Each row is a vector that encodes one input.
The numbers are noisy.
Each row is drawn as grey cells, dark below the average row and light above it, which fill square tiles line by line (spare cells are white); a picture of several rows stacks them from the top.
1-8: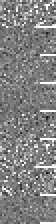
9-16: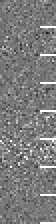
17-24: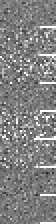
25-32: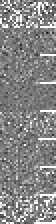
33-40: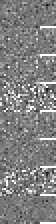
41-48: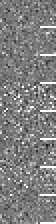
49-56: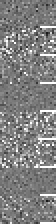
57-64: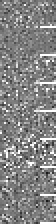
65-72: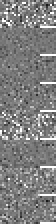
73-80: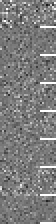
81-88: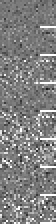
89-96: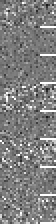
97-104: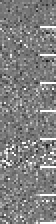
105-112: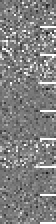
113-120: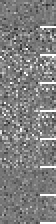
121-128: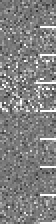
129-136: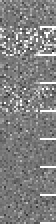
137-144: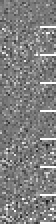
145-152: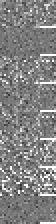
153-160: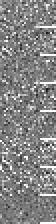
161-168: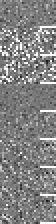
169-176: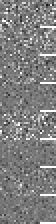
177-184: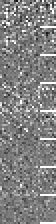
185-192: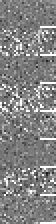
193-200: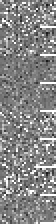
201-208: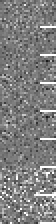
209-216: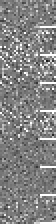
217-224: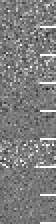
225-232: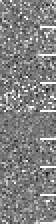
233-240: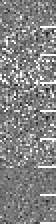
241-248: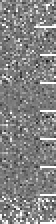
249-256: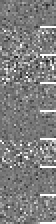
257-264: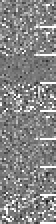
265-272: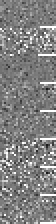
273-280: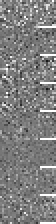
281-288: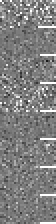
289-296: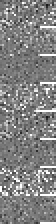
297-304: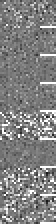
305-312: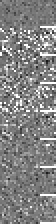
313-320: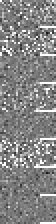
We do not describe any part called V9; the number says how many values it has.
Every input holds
a list of up to two items, each a true/false value and a value of V9.
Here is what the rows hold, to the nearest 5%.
All of them are lists of up to two items, each a true/false value and a value of V9: a few are empty, 45% hold one and 50% two.
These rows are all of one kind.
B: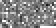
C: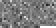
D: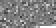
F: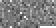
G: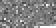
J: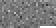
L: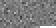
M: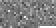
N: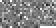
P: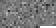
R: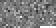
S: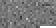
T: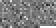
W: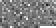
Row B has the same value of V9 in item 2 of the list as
F, G and L.
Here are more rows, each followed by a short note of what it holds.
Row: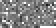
a list of two items
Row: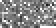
a list of two items
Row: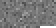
a list of one item
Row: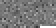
a list of one item
